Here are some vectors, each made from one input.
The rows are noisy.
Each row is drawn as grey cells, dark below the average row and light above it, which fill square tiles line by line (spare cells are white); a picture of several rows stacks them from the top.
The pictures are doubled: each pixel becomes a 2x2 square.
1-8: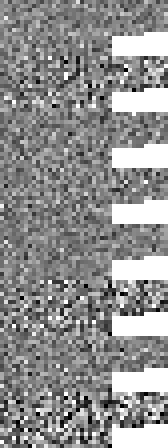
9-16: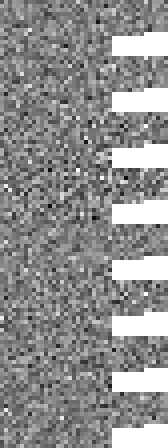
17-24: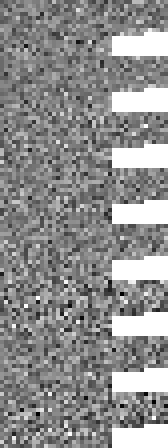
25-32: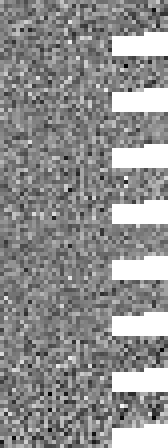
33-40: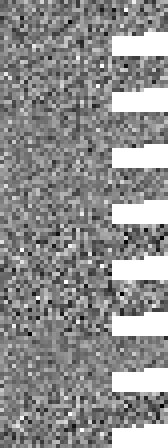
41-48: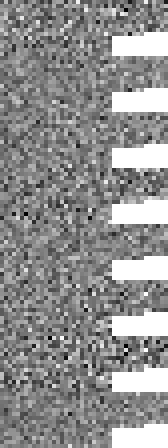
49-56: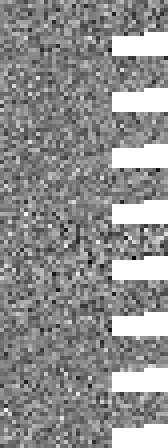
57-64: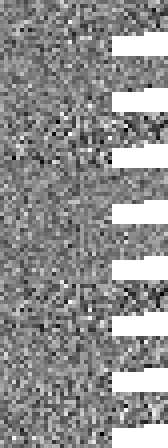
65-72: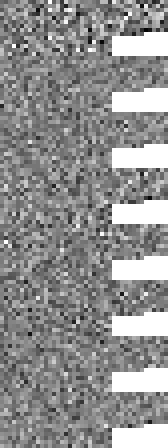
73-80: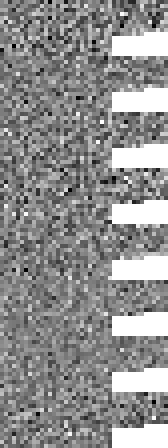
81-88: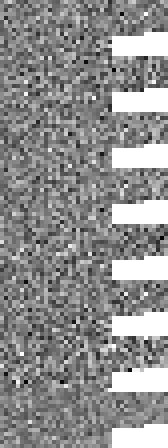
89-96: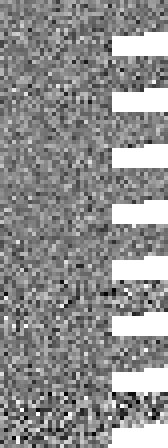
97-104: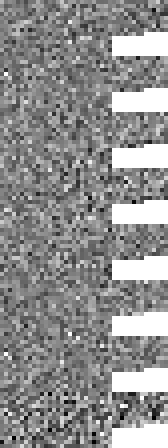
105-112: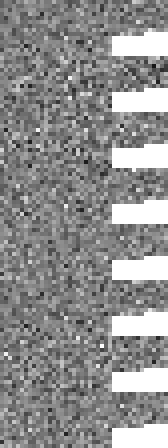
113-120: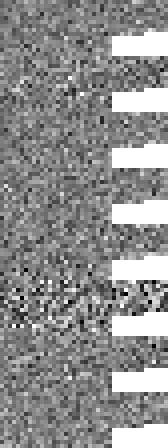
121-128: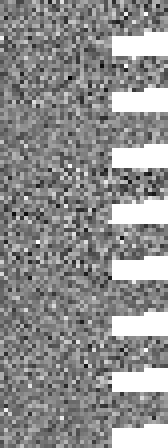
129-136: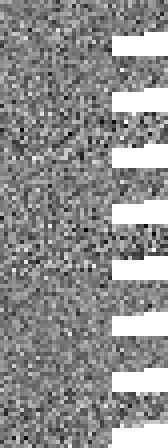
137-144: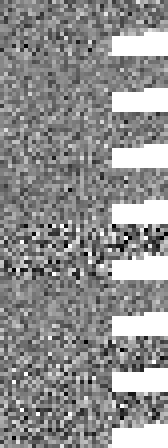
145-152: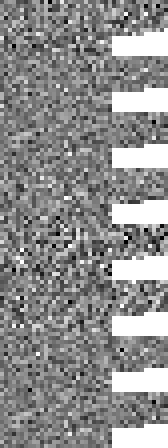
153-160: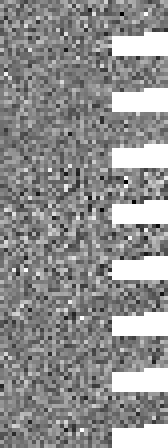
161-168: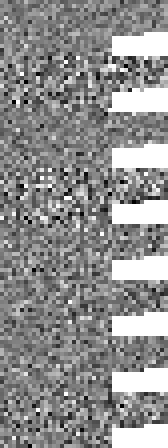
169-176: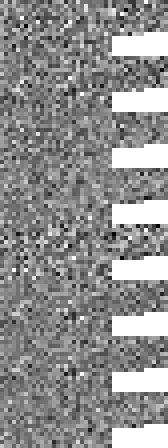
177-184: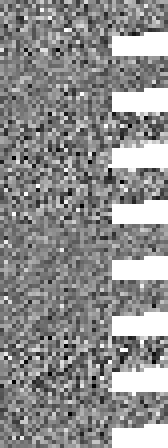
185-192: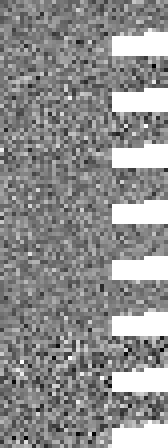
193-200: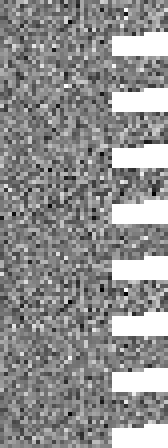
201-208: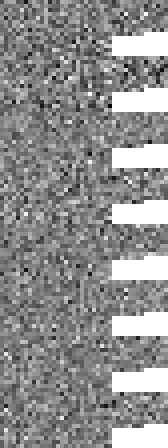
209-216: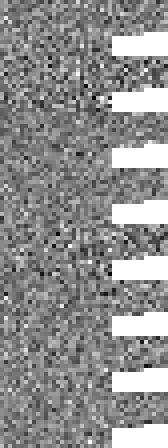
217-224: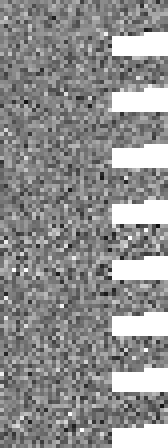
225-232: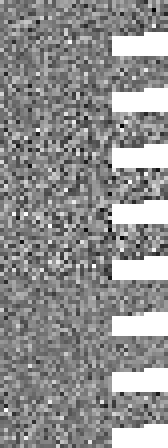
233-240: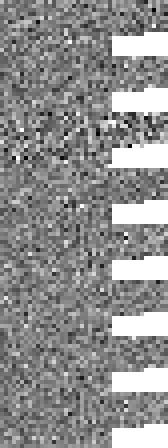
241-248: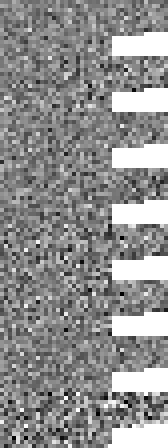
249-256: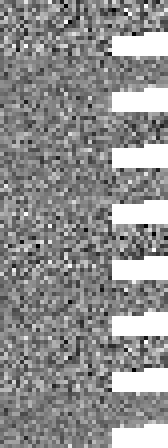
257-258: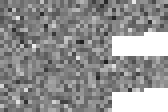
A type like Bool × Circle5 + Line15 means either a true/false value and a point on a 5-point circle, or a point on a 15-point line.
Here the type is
Bool × Bool × Bool + Circle6 + List2(Line13).
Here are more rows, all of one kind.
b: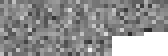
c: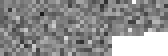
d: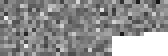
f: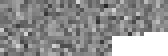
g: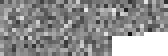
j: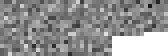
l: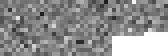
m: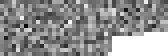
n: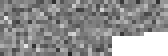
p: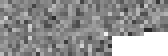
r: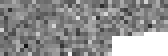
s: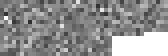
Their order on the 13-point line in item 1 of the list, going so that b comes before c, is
s, d, n, j, p, g, b, m, f, r, c, l.
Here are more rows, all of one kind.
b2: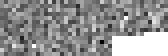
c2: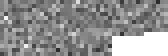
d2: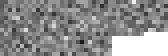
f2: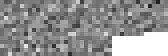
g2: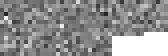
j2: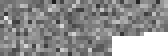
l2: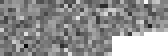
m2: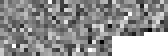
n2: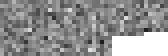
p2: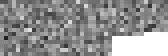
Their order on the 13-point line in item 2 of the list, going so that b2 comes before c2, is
f2, p2, d2, n2, b2, g2, c2, m2, l2, j2.
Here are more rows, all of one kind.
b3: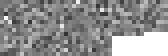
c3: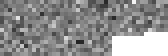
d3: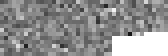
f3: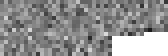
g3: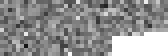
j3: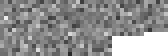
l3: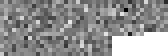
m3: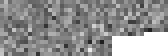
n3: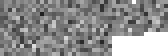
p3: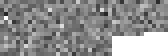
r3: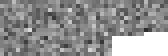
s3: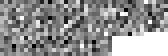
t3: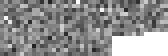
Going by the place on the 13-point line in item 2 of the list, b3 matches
f3 and t3.
